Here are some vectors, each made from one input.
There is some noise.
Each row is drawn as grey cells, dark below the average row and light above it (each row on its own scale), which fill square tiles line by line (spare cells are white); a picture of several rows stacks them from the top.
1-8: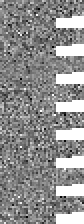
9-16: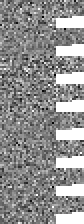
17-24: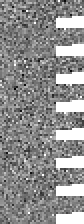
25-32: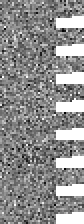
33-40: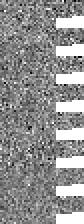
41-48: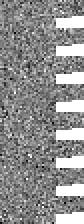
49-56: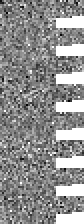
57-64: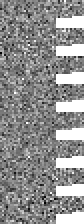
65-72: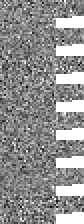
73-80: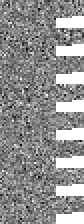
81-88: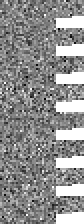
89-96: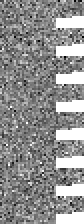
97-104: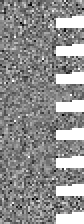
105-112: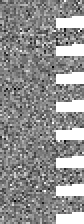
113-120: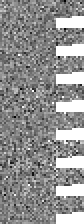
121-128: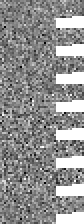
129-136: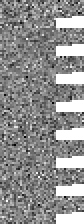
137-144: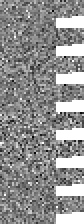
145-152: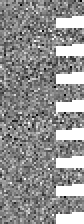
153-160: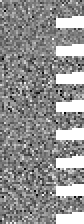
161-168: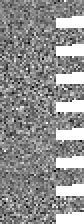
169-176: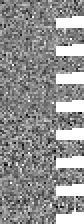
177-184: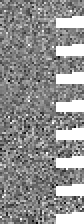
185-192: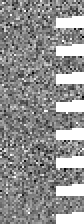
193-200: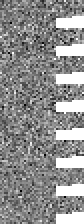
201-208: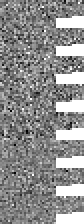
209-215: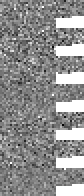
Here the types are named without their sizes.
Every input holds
a point on a circle, together with either a point on a circle, or a label.
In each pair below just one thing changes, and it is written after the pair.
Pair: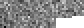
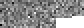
the label
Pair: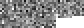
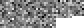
the label
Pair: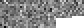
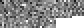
the label
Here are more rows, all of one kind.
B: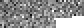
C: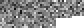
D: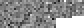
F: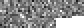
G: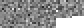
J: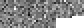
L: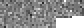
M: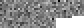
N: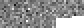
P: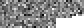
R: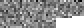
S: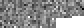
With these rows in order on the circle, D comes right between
J and M.
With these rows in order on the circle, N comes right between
C and G.
